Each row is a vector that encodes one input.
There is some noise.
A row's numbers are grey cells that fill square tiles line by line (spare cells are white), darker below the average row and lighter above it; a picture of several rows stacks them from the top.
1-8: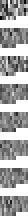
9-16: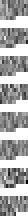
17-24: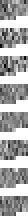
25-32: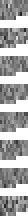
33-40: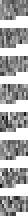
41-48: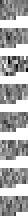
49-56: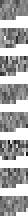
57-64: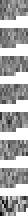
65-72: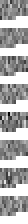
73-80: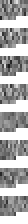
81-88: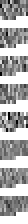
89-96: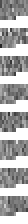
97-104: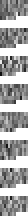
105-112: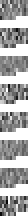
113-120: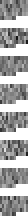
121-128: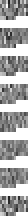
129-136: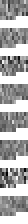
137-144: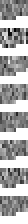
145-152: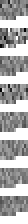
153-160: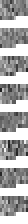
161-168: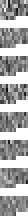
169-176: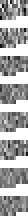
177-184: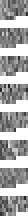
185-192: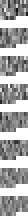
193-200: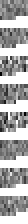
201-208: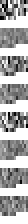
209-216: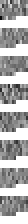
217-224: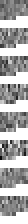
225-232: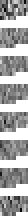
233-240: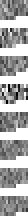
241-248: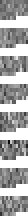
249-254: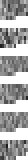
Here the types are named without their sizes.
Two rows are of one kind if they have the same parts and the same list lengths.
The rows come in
2 kinds.
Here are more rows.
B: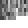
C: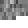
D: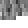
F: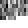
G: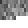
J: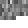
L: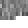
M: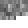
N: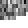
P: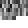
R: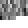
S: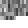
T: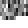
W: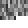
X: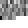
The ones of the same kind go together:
B, C, D, F, G, J, M, N, P, W
L, R, S, T, X

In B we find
four labels and a point on a line.
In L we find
two labels and a point on a line.
